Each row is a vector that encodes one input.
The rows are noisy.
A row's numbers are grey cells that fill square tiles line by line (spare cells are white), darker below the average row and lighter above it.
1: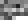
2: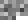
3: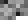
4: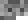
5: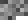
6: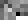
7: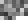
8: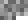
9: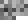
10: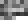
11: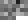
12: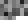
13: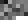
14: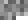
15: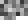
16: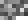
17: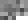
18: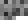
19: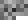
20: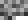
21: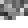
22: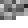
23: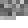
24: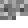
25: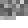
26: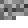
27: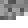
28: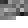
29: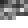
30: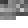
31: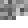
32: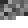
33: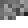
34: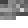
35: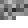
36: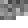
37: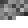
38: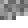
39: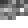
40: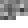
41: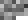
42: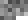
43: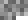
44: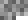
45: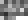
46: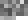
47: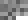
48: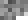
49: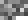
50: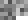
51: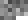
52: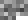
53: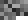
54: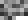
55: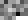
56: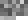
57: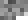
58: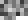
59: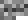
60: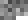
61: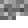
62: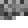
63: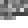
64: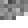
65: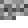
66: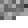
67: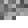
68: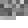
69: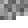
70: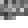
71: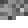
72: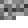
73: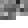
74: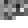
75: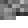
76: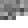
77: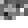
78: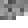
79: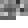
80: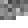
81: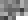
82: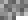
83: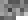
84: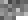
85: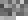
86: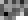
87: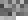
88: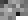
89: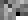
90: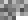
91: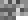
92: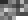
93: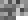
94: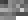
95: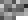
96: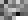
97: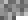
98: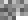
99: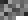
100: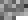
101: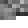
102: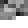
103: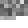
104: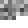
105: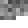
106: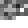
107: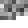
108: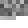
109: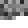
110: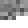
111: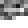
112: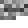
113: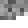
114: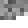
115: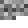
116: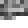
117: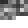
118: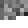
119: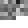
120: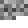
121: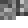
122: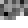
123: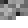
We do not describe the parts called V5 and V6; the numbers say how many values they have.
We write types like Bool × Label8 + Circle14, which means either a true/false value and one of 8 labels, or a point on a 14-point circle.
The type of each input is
List2(Line4) + V5 × V6.
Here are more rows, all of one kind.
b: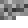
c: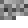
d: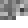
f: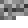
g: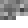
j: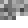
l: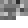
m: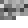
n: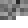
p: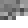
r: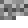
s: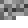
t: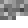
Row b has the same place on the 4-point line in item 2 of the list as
n and p.
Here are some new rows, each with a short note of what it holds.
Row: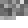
the empty list
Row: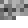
a list of two items
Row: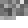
the empty list
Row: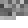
the empty list
